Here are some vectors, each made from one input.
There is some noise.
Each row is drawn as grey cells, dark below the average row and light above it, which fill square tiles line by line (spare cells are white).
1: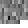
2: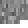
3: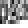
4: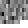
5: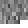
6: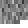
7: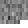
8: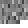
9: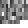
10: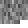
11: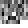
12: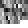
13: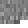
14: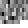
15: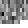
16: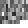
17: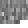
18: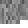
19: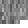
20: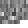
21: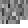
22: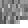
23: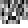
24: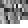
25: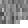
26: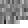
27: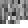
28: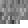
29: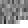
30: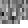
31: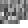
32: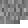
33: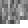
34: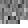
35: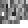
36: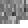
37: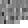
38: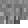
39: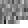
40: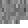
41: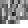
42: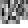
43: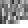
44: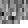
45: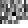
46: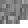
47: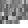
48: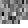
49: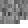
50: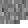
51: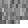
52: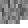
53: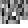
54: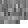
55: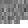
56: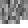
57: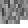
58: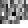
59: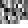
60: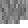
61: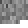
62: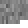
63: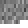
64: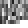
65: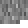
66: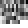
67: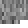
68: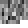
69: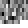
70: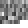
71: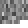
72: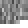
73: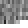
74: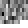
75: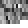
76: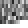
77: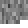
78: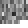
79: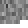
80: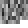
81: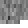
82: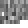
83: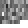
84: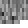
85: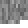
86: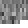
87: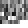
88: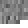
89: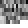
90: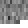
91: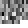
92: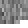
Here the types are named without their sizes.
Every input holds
a list of points on a line.
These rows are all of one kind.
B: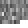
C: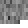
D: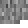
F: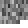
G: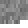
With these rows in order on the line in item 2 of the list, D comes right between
C and G.
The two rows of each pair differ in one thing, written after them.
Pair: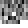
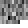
the place on the line in item 2 of the list
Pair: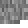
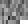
the place on the line in item 1 of the list
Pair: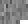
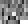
the place on the line in item 1 of the list
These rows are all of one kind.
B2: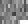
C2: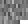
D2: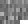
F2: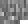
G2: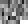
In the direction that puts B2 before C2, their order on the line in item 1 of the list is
B2, G2, D2, F2, C2.
